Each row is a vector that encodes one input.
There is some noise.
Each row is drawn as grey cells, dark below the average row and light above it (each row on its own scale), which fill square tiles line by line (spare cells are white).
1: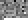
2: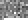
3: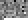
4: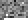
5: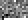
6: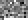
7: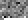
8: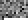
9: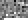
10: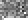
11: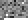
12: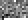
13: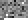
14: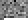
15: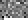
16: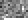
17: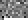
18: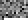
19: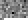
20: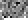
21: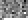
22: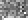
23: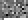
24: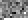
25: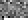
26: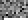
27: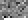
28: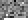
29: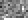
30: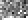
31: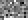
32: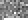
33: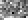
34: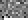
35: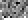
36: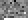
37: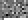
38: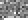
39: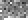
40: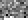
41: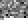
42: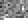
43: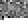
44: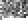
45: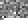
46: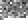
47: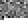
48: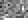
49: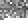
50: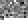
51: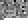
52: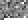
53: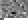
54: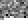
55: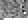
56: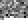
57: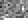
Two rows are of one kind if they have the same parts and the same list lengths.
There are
3 kinds of row.
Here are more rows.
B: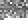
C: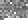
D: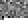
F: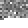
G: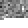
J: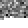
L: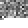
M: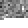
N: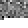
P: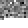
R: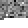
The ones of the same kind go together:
B, C, F, L, R
D, J, N, P
G, M

